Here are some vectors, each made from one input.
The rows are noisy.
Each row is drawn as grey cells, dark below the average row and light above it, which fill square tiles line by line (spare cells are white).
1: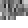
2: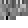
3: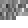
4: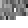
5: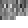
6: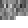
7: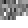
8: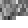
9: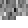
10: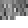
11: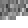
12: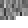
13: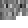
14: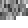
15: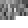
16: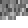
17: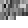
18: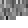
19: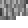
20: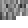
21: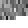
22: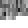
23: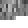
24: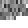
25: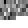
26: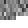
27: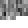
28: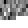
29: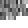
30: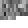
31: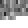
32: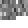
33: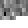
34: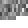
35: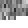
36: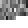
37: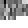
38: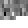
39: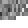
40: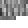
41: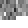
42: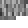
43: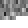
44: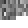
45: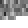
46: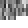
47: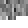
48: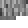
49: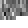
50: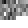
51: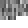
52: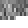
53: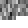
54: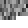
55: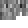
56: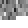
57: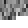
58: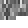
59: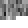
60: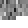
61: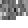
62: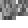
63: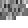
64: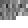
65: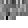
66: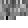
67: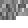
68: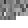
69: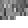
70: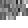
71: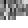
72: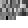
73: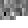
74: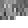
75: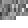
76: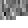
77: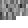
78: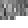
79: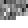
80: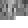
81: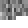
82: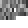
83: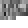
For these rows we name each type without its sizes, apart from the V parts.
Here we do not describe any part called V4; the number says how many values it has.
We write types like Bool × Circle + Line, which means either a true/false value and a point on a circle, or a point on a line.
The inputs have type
Line × (Line + V4).
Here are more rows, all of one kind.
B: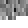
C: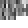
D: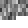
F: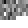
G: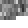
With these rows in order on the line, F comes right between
B and G.
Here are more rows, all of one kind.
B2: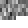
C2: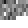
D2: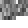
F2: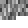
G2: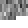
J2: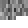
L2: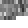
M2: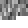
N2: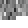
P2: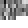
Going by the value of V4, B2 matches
F2, G2, M2 and N2.
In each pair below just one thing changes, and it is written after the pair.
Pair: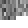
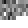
the value of V4
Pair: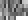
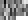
the value of V4
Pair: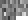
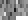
the value of V4
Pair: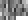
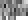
the value of V4
